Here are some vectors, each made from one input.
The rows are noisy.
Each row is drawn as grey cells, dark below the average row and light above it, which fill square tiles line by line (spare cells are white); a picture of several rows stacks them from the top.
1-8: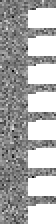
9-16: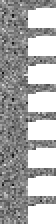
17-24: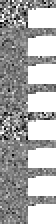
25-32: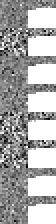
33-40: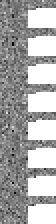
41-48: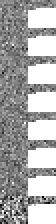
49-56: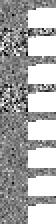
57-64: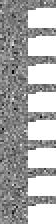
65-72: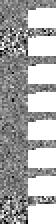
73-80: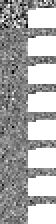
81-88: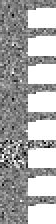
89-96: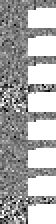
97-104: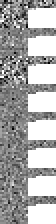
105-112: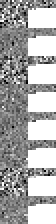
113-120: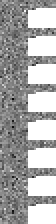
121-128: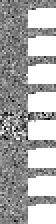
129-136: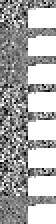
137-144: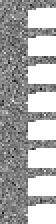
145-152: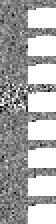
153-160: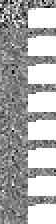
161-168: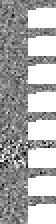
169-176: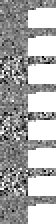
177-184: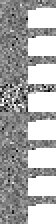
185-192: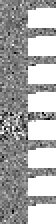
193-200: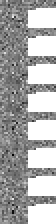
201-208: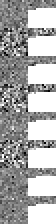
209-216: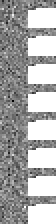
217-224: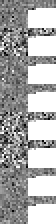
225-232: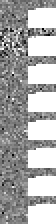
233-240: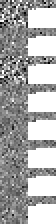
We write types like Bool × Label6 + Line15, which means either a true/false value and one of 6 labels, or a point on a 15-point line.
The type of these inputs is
Label9 × (Label9 × Label9 × Label9 + Unit) × Line8 + Line7.
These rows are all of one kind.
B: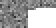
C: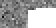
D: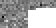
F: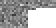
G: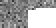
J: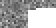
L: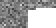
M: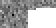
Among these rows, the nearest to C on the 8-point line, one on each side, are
J and M.
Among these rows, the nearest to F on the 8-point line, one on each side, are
D and G.
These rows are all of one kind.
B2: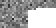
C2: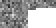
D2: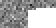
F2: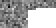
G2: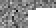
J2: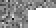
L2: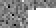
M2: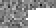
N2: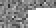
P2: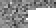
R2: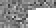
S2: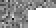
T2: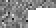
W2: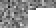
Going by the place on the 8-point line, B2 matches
F2, L2, M2 and N2.
